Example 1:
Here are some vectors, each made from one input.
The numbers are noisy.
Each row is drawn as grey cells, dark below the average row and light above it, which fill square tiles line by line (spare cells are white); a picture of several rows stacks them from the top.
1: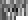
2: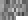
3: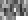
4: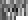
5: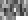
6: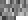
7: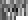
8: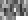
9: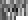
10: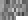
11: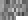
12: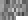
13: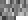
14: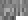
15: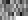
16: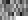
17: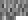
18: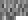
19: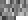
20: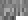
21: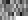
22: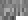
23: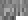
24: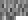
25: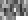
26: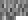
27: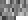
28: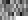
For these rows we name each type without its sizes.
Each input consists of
a node of a tree.
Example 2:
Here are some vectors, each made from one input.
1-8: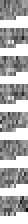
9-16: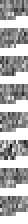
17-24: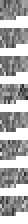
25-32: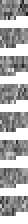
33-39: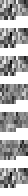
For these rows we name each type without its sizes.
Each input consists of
either a fixed value, or a node of a tree.
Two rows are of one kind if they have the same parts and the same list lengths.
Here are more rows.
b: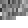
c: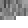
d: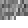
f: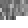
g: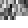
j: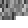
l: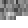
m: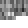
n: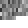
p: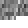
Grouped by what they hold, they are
b, c, d, f, j, l, m, n, p
g

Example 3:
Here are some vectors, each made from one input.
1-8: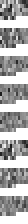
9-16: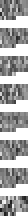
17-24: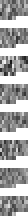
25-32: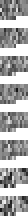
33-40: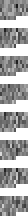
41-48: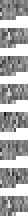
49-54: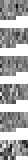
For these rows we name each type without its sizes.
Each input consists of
either a fixed value, or a node of a tree.
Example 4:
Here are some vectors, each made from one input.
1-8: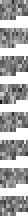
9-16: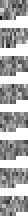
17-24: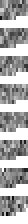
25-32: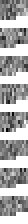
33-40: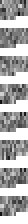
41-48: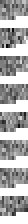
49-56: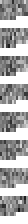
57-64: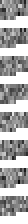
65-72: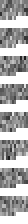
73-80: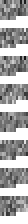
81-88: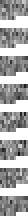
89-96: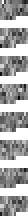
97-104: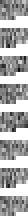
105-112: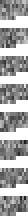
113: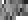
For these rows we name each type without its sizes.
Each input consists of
a node of a tree.
